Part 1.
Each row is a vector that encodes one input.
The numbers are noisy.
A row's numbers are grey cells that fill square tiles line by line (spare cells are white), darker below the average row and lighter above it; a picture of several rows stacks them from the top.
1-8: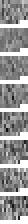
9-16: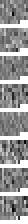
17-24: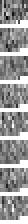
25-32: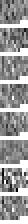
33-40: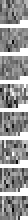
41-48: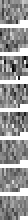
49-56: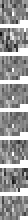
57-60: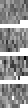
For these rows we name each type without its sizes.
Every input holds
a point on each of two lines and a true/false value.
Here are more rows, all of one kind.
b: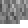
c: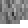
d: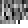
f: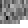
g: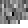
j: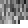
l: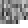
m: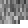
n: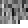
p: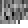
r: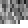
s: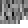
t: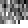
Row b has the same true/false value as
f, n and t.
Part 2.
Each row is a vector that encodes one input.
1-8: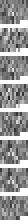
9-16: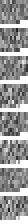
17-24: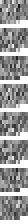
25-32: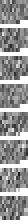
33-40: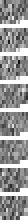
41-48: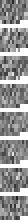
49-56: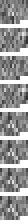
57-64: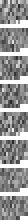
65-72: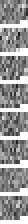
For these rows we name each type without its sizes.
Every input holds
either a point on a circle, or a point on a line.
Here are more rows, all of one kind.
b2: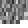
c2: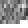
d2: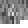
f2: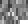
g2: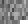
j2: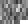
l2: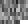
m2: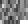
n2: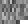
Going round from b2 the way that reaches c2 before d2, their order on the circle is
b2, n2, l2, j2, c2, g2, d2, f2, m2.
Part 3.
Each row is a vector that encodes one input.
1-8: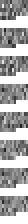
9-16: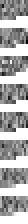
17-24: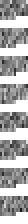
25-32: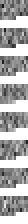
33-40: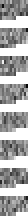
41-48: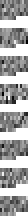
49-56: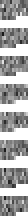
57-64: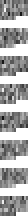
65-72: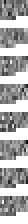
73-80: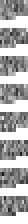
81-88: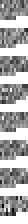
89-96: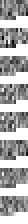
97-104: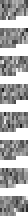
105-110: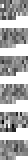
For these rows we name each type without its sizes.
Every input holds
a list of points on a circle.
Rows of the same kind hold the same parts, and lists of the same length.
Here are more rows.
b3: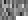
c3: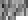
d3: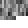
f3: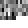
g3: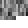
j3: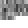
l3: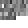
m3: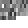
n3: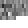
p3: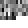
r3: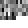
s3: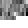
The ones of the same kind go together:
b3, d3, g3, s3
c3, j3, l3, m3, n3
f3, p3, r3

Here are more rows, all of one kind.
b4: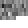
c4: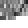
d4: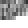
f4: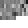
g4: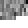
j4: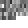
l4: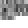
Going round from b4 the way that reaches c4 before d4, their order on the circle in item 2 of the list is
b4, f4, g4, c4, l4, j4, d4.
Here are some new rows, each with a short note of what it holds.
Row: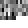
the empty list
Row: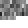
a list of one item
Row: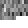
a list of one item
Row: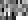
the empty list
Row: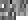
a list of two items
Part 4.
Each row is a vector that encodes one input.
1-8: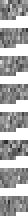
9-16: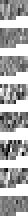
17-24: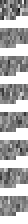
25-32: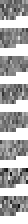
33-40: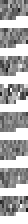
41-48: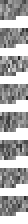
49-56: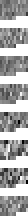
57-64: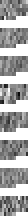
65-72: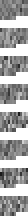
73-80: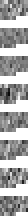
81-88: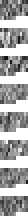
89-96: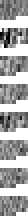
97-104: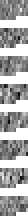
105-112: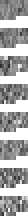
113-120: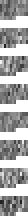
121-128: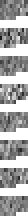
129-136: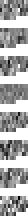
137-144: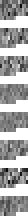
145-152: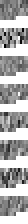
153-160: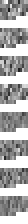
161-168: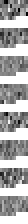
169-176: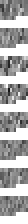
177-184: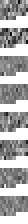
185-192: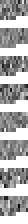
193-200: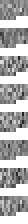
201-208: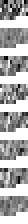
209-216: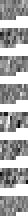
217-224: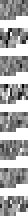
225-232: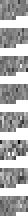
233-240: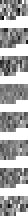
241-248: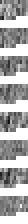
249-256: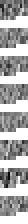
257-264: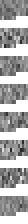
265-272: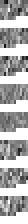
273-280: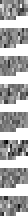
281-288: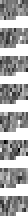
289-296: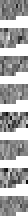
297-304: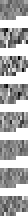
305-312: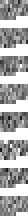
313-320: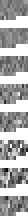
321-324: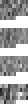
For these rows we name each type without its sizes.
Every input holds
a point on a line, together with either a point on a circle, or a fixed value.
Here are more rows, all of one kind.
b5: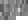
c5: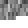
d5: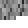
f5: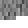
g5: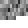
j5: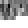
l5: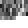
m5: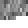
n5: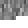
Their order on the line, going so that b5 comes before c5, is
d5, b5, f5, c5, n5, j5, g5, m5, l5.
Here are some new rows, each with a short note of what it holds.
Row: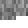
a point on a circle and a point on a line
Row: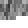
a point on a line
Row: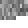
a point on a line
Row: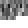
a point on a circle and a point on a line
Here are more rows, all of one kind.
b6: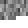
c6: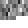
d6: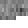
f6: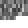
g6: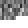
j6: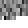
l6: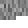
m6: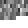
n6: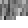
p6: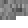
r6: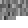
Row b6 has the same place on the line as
m6 and n6.
